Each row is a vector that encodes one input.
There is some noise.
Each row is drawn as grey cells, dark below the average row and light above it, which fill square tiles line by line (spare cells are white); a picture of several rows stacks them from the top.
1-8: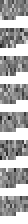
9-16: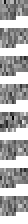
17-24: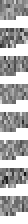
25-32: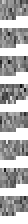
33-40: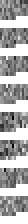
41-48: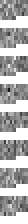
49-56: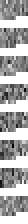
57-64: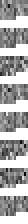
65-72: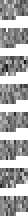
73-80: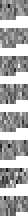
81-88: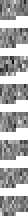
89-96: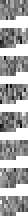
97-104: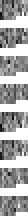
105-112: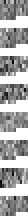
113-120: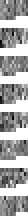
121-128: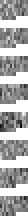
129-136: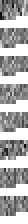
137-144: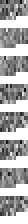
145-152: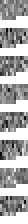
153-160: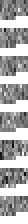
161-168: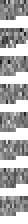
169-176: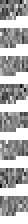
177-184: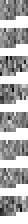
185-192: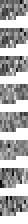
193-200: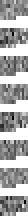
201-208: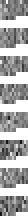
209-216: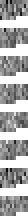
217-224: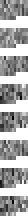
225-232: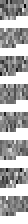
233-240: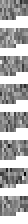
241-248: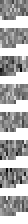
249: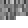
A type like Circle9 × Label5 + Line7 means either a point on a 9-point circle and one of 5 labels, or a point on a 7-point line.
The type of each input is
(Bool × Bool × Bool + Line7) × Line5 + Tree12.
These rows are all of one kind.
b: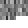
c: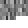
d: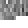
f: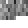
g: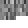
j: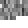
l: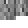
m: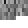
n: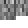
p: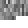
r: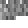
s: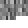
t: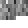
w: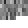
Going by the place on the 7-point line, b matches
c, j, s and w.
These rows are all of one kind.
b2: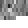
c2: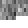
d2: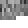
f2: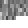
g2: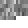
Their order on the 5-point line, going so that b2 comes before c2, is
g2, b2, f2, d2, c2.
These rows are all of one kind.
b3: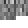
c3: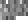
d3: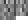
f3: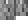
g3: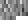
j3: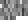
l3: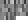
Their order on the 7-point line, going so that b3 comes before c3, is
j3, l3, b3, d3, g3, f3, c3.
